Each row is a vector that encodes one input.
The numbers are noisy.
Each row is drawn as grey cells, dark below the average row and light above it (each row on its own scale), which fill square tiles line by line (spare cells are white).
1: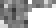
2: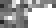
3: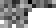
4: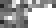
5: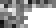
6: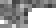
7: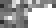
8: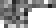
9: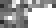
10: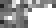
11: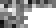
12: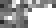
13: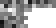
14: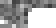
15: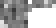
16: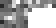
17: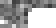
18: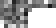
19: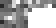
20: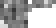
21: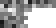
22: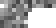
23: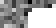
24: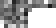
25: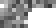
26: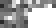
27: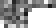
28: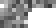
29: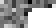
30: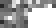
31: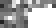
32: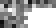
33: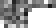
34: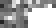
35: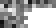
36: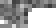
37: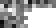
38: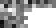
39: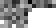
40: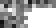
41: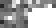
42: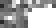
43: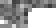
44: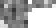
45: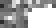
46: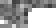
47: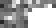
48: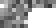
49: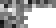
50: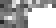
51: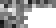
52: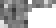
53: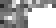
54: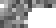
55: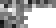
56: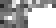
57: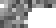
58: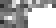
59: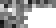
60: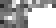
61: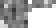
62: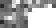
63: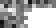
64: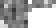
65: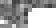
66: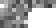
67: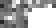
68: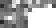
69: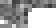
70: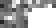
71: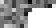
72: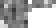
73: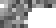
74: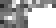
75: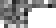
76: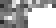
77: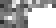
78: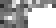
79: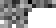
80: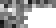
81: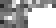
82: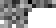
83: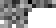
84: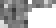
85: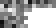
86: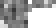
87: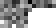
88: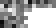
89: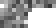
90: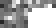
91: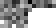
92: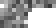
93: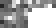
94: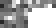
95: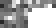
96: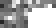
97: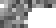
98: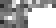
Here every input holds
a point on an 8-point circle.
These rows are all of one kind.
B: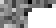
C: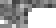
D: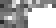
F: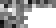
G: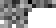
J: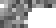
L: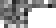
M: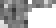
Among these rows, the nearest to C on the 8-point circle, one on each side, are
G and L.
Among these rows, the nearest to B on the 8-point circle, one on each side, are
G and J.
